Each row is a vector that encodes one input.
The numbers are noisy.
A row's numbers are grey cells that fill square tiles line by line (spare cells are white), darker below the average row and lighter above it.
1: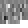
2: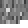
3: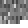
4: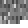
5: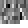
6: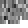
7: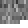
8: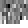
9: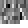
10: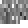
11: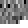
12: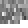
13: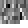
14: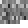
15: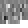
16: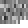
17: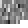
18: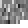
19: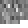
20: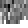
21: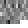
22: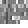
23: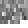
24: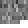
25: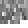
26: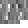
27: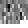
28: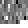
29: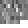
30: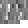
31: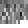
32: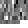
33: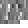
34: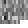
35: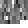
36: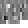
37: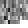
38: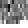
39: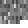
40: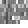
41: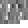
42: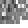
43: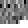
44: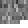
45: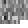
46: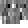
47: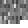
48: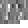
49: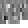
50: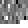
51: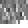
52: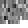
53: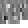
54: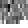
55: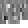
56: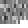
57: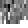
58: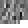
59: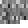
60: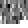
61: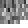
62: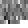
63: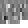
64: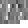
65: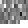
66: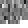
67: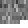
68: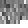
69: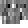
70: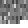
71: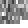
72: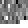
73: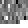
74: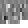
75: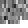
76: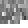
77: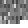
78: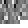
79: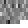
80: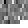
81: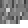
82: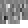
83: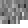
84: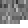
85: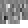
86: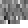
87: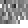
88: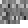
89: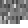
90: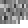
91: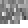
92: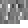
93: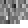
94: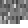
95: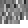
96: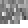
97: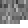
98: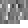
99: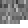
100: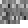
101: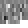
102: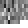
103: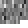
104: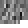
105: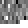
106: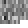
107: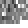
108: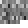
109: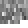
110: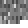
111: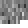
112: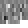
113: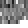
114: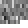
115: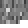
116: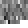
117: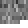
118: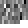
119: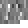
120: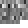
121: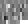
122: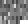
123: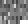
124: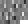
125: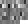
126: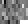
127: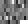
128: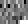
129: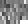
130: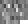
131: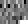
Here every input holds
a node of an 8-node tree, together with either a fixed value, or three true/false values.
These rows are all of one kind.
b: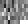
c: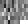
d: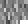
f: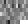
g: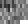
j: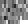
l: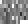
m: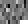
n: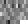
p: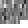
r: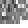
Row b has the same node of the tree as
c and d.
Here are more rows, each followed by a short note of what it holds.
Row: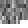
a node of an 8-node tree and three true/false values
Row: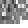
a node of an 8-node tree and three true/false values
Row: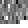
a node of an 8-node tree
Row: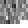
a node of an 8-node tree and three true/false values
